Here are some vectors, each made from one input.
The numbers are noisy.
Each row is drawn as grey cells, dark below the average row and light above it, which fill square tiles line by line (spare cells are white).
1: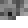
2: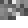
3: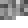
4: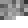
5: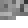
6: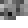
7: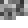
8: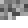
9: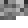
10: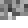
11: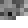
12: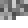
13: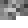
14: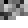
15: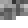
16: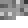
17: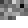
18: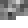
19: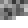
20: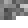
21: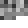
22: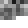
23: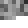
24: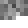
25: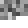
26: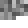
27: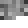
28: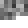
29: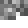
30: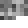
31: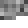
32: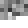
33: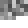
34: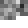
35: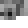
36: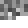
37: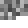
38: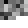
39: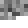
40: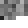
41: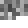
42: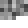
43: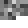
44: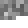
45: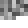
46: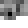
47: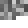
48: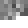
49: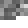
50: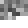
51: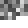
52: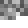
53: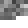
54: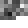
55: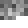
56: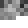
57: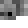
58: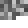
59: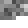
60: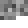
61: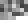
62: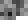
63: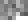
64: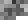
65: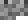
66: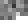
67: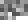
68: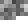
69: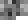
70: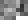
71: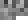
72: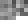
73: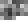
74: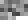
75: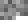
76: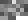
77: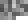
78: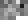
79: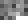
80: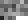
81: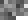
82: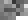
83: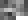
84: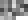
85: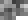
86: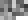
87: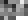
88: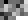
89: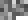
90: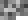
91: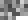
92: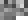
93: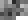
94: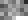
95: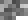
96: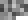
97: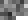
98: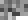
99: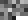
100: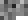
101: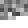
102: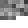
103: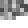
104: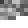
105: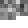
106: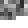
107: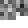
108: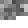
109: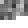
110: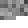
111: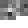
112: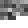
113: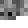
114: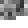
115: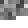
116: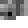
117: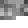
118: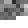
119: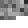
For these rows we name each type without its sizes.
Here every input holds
a list of items, each a point on a line and a true/false value.
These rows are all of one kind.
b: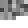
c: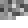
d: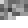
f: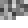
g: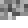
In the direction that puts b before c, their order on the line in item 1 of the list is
g, f, b, d, c.
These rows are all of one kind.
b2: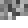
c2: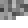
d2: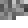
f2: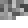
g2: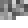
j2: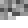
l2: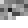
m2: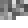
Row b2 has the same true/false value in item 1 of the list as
j2 and l2.
